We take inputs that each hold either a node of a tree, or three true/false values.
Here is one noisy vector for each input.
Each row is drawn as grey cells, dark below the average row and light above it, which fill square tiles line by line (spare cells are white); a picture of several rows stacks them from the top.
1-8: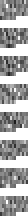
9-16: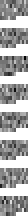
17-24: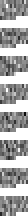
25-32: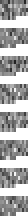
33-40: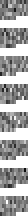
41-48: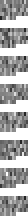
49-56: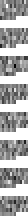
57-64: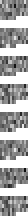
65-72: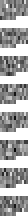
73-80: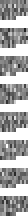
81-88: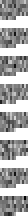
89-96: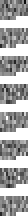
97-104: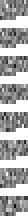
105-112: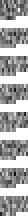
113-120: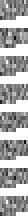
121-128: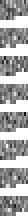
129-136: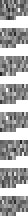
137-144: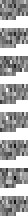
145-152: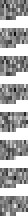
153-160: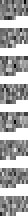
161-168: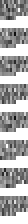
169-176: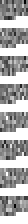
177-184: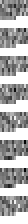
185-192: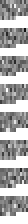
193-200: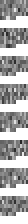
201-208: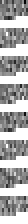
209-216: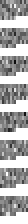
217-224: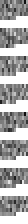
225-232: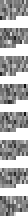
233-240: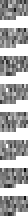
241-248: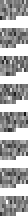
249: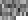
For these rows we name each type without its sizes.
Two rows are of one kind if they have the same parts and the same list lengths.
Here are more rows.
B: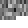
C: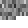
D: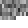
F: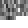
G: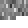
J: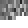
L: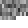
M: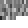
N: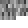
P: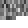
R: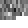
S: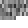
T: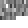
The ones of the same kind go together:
B, F, J, N, P, R
C, D, G, L, M, S, T

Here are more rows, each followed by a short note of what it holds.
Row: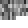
a node of a tree
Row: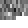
a node of a tree
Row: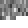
three true/false values
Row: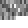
a node of a tree
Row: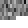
a node of a tree
